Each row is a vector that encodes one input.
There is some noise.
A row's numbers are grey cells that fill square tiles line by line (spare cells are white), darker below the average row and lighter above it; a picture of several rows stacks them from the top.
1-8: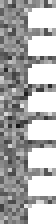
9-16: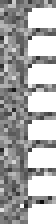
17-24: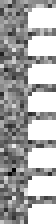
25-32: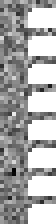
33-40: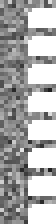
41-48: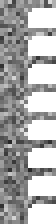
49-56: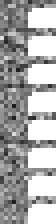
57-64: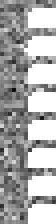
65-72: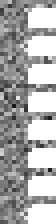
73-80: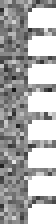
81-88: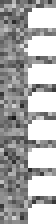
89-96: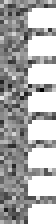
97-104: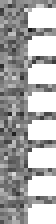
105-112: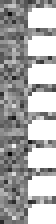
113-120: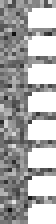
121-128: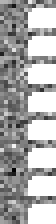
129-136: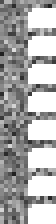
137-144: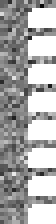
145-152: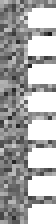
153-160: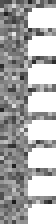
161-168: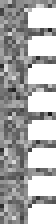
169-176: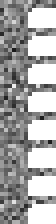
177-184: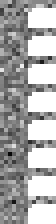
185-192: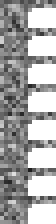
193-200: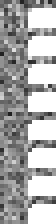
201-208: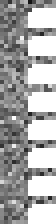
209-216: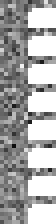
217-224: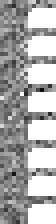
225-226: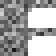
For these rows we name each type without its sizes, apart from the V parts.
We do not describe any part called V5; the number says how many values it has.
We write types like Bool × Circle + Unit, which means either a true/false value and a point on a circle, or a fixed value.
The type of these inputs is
Label + Tree × V5.
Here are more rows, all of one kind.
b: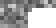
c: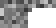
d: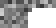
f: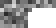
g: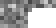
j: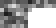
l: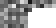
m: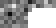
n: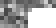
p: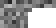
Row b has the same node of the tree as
c, d, g and n.
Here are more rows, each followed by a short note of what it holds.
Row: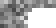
a label
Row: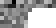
a label
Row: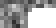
a node of a tree and a value of V5
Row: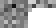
a label
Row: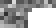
a node of a tree and a value of V5
